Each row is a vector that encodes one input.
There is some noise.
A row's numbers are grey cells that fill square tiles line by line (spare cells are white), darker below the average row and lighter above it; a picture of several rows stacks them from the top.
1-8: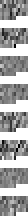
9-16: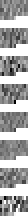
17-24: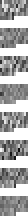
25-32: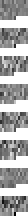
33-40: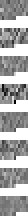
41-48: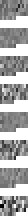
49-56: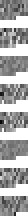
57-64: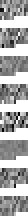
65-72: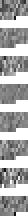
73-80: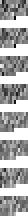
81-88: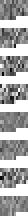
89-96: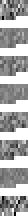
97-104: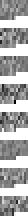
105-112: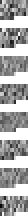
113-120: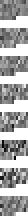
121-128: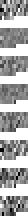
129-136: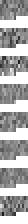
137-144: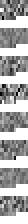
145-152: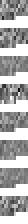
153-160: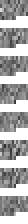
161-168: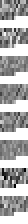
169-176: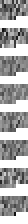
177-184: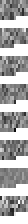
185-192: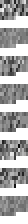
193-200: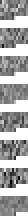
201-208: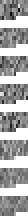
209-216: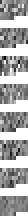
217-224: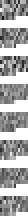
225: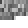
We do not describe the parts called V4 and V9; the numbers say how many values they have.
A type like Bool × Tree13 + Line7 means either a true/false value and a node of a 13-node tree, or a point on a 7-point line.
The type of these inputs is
((Bool × Bool × Bool + Unit) × Circle8 × V9 + V4) × Line10.
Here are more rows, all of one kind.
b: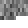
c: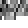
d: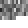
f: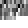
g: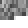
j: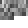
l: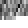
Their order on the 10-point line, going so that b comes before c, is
d, l, g, f, j, b, c.
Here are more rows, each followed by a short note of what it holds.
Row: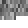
a point on an 8-point circle, a point on a 10-point line, three true/false values and a value of V9
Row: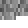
a point on an 8-point circle, a point on a 10-point line, three true/false values and a value of V9
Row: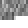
a point on an 8-point circle, a point on a 10-point line, three true/false values and a value of V9
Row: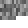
a point on a 10-point line and a value of V4
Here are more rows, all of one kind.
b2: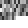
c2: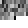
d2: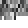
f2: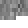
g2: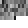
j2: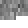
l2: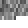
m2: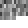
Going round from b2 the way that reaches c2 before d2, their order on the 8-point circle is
b2, j2, f2, m2, c2, g2, l2, d2.
